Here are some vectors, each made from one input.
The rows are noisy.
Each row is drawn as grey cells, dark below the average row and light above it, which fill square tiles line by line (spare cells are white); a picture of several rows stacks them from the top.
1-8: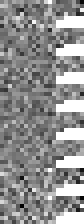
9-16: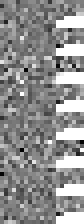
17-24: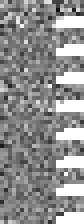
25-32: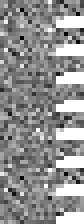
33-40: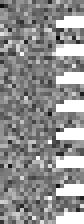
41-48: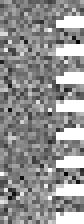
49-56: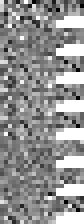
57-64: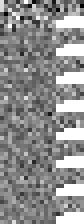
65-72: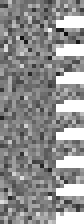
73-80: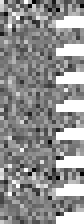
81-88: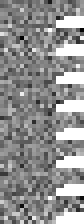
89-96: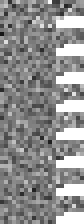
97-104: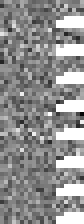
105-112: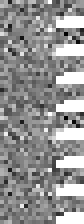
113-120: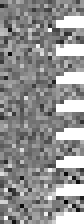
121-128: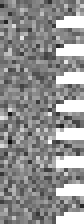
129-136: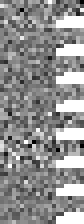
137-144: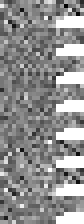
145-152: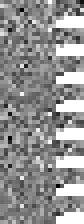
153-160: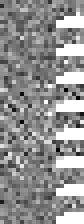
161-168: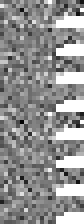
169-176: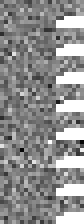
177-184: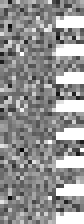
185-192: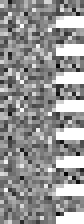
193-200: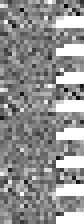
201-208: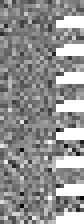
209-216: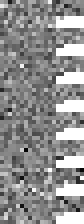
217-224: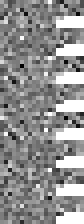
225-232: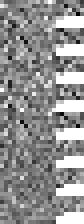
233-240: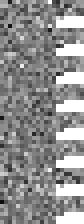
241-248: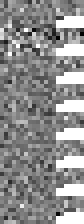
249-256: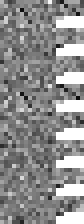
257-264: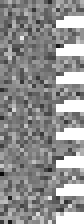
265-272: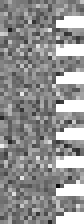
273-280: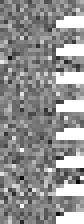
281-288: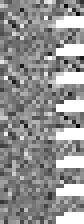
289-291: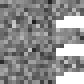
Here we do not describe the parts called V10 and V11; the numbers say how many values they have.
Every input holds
either a fixed value, or one of 7 labels, a true/false value, a value of V10 and a value of V11, or a node of a 9-node tree.
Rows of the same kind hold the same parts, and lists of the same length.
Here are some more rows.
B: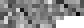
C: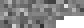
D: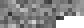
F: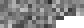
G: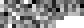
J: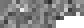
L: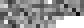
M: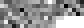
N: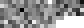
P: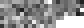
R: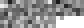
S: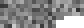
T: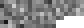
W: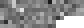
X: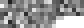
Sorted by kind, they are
B, L, M, N, P, R, X
C, D, F, J, S, T, W
G

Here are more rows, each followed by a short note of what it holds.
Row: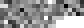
a node of a 9-node tree
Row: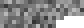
one of 7 labels, a true/false value, a value of V10 and a value of V11
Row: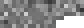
one of 7 labels, a true/false value, a value of V10 and a value of V11
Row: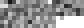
a node of a 9-node tree
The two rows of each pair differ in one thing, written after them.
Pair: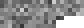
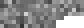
the true/false value
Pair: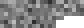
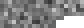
the label
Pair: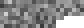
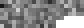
the value of V11
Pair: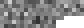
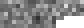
the label
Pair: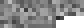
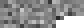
the value of V11
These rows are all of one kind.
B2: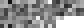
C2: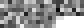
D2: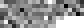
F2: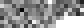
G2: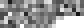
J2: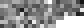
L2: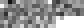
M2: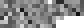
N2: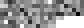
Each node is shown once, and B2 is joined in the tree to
L2.
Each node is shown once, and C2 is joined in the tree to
G2.
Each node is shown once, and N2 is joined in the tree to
D2, G2, L2 and M2.
